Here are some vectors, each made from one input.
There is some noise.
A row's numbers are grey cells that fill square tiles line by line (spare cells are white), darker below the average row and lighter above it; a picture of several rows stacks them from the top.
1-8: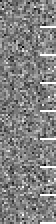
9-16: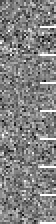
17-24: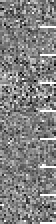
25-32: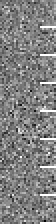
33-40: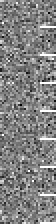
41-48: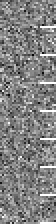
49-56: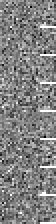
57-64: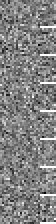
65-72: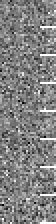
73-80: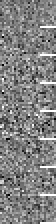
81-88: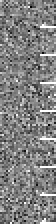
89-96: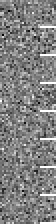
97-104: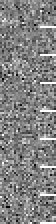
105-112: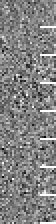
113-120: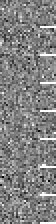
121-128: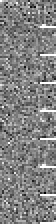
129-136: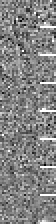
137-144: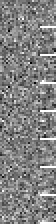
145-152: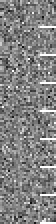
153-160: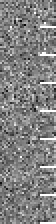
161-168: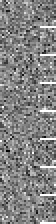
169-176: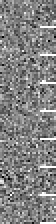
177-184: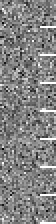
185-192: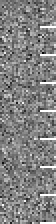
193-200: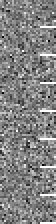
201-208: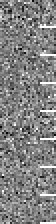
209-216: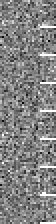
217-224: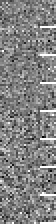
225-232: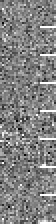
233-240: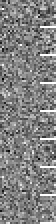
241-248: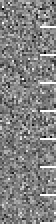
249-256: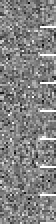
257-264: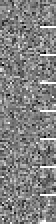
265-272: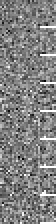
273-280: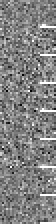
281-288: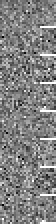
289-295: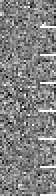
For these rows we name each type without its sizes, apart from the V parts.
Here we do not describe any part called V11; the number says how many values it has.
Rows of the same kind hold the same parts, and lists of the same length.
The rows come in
2 kinds.
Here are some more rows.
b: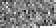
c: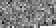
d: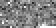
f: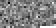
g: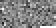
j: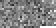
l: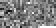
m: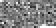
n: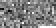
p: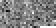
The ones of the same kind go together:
b, c, f, g, j
d, l, m, n, p

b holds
a label, a point on each of three lines and a value of V11.
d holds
a label, a point on each of two lines, a node of a tree and a value of V11.
